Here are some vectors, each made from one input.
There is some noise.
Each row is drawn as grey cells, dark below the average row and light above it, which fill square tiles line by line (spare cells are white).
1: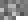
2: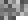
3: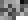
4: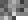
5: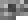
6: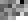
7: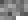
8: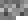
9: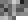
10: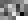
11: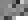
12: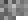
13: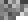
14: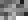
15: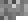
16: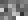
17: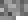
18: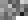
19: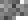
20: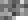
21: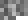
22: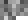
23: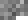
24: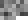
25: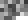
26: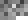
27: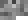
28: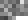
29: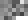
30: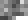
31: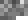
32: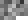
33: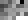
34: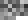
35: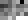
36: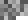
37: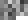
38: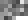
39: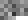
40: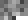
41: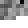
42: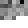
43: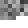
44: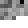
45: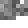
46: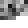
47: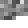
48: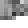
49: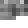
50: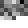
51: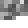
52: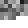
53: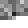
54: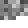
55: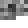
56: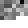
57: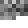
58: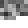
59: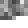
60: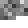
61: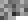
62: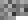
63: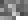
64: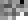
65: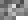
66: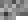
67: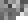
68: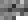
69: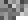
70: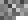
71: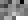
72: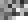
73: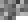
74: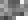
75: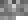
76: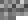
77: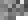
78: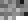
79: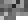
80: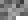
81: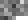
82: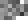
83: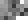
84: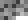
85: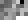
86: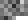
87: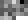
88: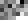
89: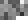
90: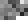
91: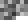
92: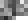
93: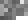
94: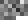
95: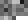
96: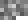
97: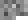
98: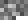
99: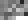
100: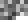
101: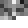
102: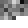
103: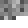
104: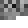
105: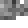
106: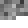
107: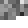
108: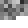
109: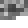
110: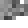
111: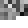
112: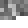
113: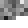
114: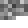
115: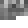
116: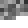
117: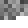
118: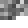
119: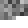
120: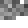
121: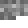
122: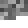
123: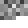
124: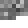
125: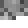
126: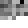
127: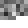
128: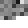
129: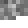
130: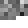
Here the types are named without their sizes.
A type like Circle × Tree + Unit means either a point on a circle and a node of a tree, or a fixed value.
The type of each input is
(Label + Line) × Line.
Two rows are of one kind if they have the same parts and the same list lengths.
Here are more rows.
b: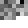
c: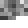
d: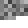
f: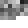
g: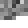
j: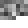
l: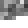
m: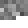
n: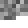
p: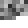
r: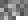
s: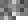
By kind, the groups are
b, f, j, m, r, s
c, d, g, l, n, p

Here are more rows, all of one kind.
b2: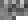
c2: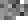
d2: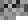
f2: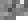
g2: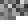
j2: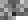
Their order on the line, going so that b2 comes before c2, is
b2, f2, g2, c2, j2, d2.
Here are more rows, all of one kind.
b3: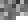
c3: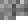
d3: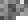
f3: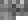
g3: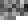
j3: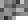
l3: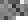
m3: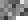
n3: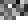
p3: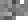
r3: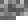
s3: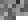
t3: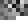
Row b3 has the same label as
j3, n3 and s3.
